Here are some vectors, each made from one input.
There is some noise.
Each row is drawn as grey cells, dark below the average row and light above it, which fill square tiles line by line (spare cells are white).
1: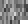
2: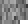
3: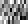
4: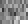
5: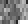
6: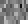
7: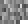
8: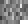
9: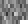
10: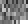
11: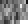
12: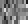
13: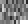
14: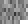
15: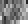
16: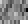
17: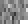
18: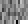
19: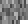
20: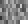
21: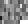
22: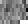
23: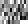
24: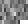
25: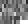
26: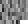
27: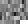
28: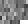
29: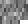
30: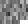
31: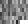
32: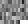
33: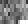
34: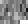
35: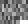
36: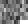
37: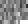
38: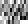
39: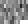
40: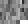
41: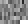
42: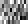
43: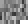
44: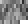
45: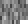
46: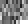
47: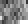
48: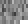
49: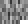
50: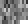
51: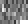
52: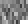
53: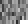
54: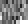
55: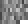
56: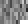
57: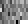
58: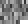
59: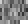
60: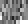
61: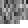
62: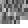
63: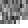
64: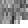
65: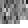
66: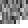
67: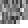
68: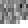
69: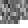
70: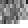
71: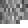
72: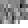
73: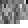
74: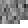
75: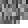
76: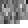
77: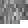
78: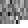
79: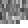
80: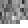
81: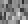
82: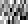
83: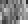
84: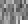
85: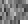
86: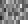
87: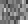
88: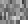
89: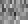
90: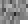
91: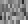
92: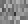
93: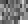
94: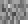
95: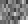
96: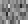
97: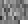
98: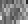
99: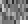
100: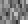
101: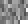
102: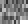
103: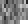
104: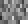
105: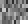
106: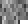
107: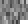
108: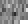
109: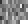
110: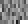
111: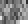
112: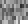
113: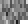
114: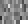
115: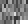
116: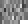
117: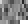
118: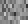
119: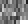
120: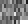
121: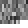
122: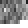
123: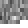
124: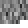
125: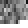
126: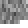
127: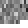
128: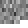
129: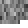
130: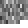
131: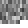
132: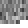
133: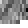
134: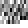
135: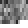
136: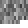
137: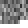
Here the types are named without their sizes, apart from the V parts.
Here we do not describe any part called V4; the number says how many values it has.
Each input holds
a list of items, each a true/false value and a value of V4.
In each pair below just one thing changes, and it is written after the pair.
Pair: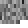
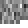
the value of V4 in item 1 of the list
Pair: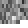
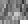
the true/false value in item 1 of the list
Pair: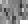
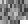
the value of V4 in item 1 of the list
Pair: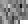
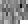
the true/false value in item 2 of the list
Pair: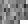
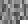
the true/false value in item 1 of the list
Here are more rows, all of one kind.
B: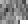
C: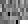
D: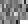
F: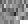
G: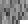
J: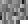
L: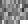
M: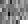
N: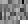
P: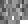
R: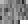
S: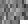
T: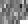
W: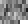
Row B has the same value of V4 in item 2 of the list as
F, J, L and R.
